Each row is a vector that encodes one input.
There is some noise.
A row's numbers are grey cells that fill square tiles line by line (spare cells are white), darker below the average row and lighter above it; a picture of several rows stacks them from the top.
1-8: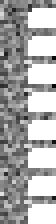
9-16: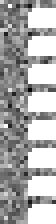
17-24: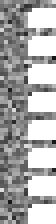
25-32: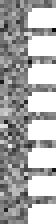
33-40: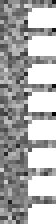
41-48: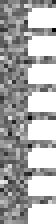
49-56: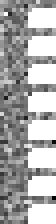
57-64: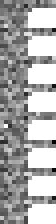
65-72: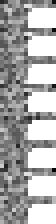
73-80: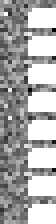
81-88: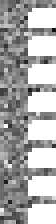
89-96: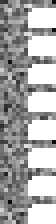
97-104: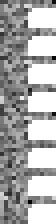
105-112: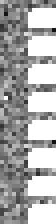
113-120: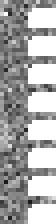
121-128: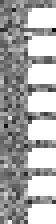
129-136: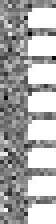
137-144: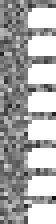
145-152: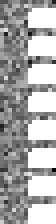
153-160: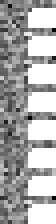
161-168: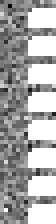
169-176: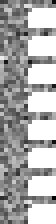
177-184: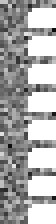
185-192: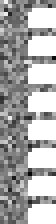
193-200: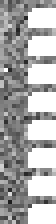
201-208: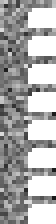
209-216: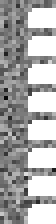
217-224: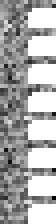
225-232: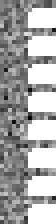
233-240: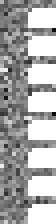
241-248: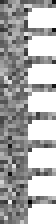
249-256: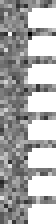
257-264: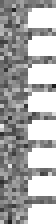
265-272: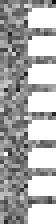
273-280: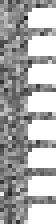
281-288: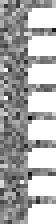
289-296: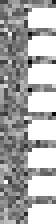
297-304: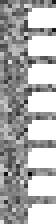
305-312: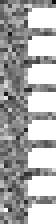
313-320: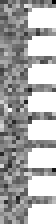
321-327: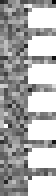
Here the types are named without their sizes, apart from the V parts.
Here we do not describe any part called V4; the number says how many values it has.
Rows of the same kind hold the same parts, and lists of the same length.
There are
6 kinds of row.
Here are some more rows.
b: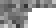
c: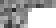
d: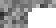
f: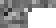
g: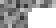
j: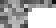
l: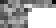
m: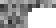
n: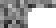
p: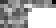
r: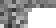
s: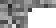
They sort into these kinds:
b
c, g
d, f, r, s
j
l, p
m, n

